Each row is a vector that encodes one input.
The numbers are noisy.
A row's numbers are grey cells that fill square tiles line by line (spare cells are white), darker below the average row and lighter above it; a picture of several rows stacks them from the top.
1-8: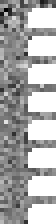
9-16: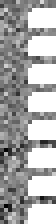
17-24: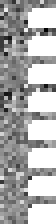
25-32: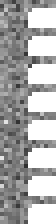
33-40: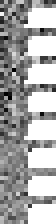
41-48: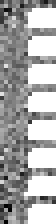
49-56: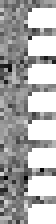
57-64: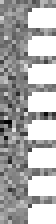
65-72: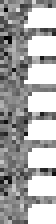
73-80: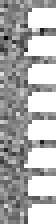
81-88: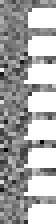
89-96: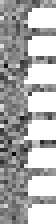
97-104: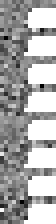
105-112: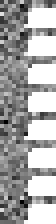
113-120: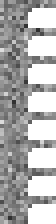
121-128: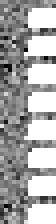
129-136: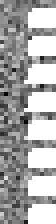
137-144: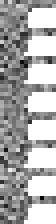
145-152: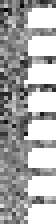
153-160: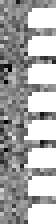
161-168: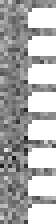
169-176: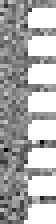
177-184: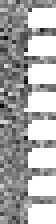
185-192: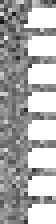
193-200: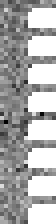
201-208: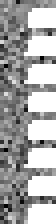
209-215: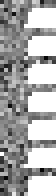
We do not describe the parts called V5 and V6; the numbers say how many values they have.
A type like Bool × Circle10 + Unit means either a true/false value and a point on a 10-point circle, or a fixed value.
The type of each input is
Bool × (Line4 + V6) × V5 + Line8.
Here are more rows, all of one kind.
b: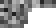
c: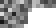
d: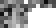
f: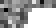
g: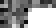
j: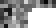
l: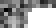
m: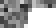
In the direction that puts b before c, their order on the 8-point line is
d, j, l, g, f, b, c, m.
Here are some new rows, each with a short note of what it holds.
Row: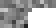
a point on a 4-point line, a true/false value and a value of V5
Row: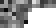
a point on an 8-point line
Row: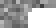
a point on a 4-point line, a true/false value and a value of V5
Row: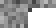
a true/false value, a value of V5 and a value of V6
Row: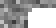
a point on a 4-point line, a true/false value and a value of V5
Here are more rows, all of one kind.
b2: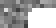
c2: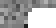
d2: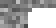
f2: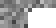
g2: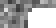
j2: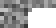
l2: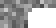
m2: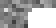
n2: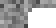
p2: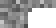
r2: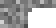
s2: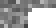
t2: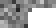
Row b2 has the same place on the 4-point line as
g2, j2 and s2.
